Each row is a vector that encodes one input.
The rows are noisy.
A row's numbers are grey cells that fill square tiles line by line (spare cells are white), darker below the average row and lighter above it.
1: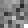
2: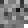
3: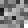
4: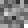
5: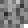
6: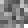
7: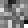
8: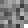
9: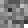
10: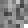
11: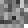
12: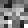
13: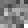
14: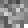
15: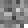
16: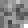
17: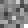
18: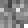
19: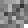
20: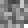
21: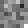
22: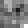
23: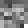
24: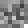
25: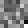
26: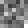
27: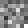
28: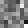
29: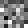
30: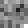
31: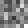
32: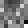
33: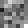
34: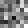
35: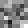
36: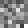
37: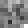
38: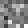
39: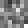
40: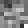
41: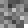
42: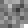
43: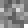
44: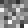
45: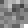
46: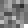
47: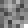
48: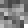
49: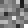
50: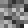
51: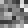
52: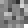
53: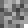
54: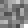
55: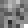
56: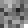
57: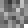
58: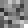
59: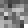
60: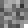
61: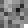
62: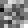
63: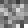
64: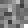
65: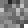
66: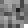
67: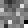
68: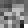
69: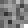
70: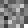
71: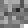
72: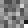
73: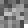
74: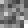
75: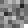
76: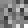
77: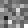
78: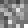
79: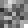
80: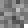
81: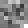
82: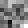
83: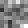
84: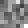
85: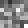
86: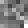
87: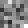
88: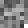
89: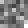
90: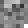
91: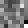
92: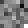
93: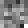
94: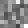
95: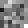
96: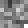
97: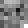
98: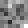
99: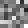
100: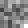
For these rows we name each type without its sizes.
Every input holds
either a label and a true/false value, or a node of a tree.
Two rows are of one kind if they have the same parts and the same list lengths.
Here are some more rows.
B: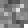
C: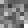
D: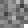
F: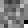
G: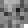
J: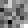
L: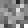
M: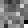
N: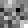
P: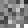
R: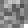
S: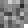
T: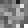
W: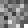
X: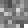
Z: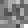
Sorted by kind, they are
B, C, F, L, M, P, T, W, X
D, G, J, N, R, S, Z

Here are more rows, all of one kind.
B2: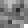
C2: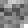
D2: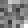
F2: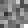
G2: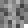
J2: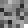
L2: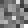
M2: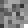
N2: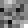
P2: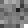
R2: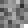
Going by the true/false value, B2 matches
C2 and D2.
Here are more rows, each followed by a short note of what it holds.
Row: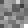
a label and a true/false value
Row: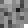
a label and a true/false value
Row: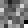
a node of a tree
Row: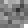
a label and a true/false value
